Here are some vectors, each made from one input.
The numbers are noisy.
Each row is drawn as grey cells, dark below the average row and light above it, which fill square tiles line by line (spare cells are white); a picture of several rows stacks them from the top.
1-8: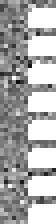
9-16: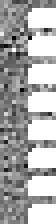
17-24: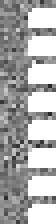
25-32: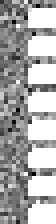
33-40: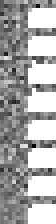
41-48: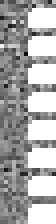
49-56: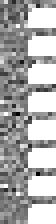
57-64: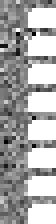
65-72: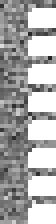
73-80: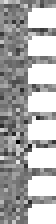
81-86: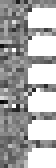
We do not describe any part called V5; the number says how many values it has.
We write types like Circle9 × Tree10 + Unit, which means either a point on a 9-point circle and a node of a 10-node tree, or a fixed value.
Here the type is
(Bool × Bool × Bool + List2(V5)) × Line4.
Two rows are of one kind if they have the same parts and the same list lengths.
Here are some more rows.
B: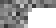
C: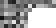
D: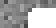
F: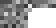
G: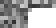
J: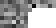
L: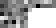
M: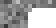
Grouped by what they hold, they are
B, L
C, G, J
D, M
F

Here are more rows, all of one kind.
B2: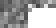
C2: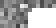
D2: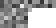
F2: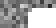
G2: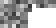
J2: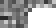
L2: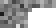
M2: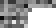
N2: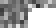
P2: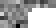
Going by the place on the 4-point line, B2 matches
C2, J2 and M2.
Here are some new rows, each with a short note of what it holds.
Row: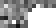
a point on a 4-point line, together with the empty list
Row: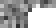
a point on a 4-point line, together with a list of two items
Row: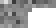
a point on a 4-point line and three true/false values
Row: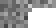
a point on a 4-point line, together with a list of two items
